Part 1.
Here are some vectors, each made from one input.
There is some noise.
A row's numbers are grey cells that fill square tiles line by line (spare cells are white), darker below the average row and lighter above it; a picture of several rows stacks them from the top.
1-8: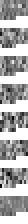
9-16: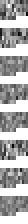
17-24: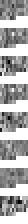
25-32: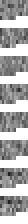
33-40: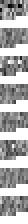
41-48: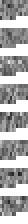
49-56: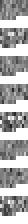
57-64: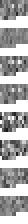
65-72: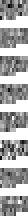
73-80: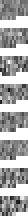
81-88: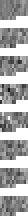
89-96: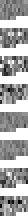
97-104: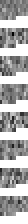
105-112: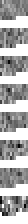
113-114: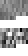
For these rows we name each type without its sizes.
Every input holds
a point on a line and a node of a tree, together with either a fixed value, or a node of a tree.
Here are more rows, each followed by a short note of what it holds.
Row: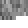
a point on a line and a node of each of two trees
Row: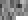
a point on a line and a node of each of two trees
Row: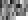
a point on a line and a node of each of two trees
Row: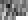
a point on a line and a node of each of two trees
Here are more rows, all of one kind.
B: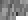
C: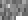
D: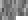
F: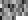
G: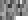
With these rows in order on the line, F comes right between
B and C.
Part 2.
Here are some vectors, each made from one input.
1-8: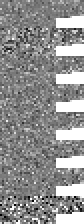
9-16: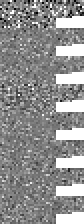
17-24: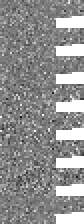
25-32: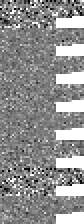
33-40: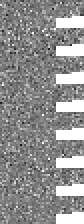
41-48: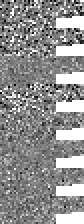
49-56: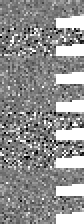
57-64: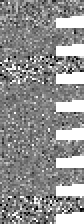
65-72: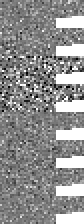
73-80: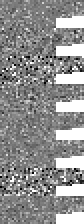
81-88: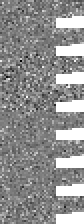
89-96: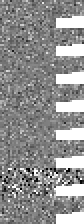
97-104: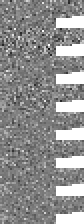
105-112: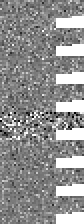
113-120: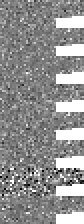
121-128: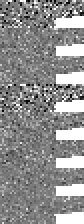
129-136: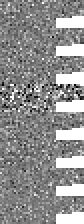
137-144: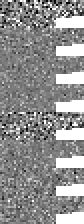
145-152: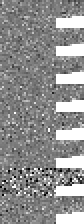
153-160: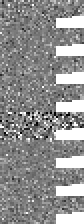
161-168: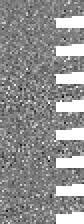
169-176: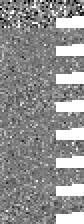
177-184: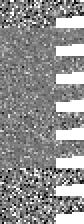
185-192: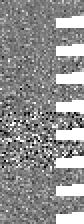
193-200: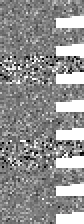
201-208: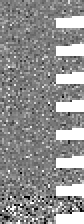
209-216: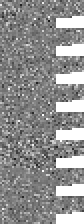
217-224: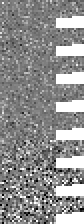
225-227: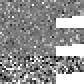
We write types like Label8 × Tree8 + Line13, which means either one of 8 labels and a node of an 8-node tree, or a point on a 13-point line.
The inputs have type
(Bool × Bool × Bool × Bool + Unit) × (Tree13 + Unit) + Tree16.
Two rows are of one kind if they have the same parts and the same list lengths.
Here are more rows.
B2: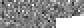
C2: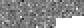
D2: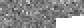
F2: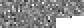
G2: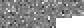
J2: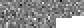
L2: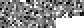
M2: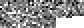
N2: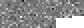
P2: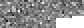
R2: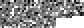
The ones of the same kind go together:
B2
C2, N2
D2
F2, G2, J2, P2
L2, M2, R2

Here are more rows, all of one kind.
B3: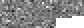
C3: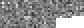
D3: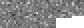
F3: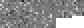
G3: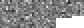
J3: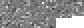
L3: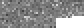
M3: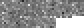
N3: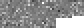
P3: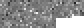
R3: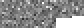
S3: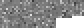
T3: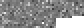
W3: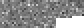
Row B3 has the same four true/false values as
M3, R3, T3 and W3.
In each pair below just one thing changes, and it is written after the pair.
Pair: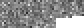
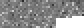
the node of the tree
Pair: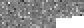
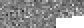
one of the four true/false values
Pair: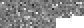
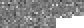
the node of the tree
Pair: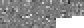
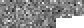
one of the four true/false values
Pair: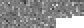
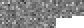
one of the four true/false values
